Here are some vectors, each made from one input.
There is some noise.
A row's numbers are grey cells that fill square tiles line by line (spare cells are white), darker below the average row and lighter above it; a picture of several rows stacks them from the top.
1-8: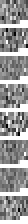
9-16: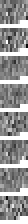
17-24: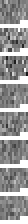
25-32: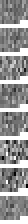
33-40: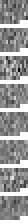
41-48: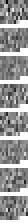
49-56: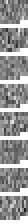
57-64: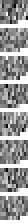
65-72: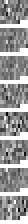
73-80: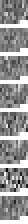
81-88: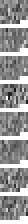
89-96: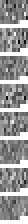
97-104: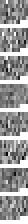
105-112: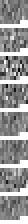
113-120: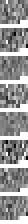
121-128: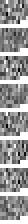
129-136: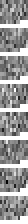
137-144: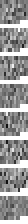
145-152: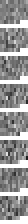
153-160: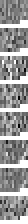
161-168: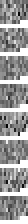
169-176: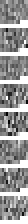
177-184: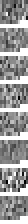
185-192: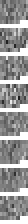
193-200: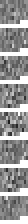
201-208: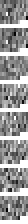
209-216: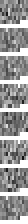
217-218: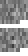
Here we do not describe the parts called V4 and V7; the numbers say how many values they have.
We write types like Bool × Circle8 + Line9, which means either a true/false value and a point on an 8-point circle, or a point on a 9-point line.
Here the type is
(Bool × Circle8 + V7) × V4 + Line8.
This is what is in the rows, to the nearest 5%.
About 35% of them hold a point on an 8-point line. The rest hold a value of V4, together with either a point on an 8-point circle and a true/false value, or a value of V7.
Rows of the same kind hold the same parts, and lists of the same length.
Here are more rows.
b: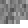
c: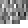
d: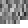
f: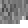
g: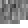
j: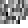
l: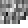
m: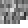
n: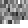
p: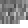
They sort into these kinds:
b, j, p
c, d, l, m, n
f, g

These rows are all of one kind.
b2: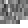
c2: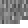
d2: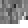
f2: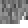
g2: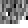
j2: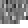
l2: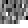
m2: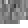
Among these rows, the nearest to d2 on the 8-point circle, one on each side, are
f2 and m2.
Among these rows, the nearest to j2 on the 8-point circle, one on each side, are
c2 and m2.
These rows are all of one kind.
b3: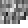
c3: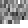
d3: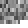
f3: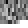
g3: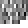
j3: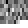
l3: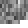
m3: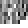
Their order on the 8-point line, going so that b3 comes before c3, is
g3, m3, j3, b3, f3, l3, d3, c3.
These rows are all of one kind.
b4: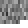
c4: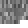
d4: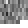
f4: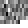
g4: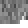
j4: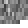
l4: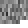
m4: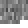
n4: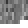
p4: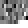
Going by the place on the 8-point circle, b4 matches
d4, l4 and p4.
